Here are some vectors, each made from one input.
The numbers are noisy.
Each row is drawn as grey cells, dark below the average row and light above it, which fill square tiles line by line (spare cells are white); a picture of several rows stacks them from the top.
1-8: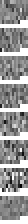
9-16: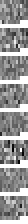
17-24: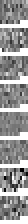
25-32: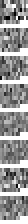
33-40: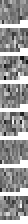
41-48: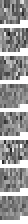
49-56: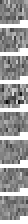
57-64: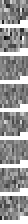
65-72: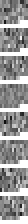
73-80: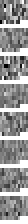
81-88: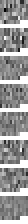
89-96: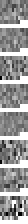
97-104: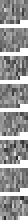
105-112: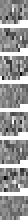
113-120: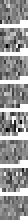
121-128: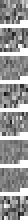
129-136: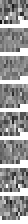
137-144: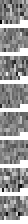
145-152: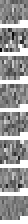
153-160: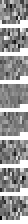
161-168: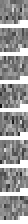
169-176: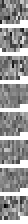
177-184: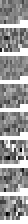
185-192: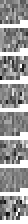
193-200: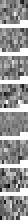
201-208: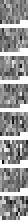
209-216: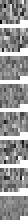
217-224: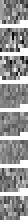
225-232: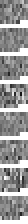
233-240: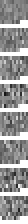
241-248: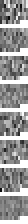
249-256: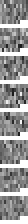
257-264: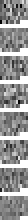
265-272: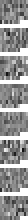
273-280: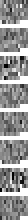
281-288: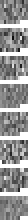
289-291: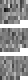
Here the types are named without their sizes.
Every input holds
a point on a circle.
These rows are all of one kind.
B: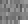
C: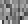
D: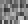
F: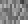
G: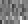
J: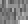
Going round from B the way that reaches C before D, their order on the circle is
B, C, F, G, J, D.
